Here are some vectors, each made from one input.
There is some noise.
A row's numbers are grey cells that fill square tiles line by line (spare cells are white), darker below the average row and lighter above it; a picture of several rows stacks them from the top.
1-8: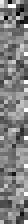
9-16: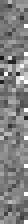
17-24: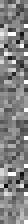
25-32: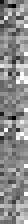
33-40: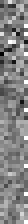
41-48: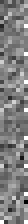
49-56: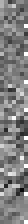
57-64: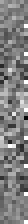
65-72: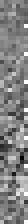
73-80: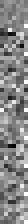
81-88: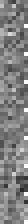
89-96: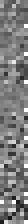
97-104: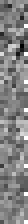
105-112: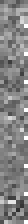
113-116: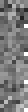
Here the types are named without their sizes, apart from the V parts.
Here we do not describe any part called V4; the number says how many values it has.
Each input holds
a true/false value, together with either a point on a line, or a value of V4.
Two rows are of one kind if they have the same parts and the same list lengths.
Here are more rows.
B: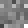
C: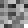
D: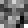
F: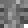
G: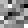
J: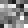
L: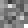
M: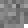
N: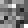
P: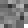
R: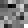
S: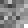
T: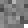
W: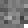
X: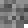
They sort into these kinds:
B, J, S
C, D, F, G, L, M, N, P, R, T, W, X

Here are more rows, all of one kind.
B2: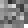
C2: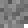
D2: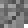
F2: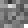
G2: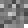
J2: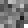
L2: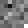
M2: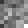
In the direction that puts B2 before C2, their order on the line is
J2, G2, L2, B2, D2, F2, C2, M2.
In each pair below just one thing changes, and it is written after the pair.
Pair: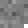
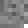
the place on the line
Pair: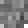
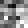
the true/false value
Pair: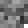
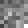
the true/false value
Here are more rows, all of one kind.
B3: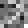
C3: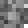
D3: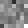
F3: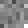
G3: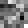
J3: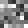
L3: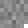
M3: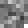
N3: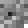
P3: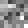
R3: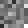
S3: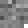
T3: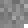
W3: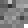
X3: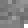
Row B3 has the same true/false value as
C3, G3, L3 and T3.
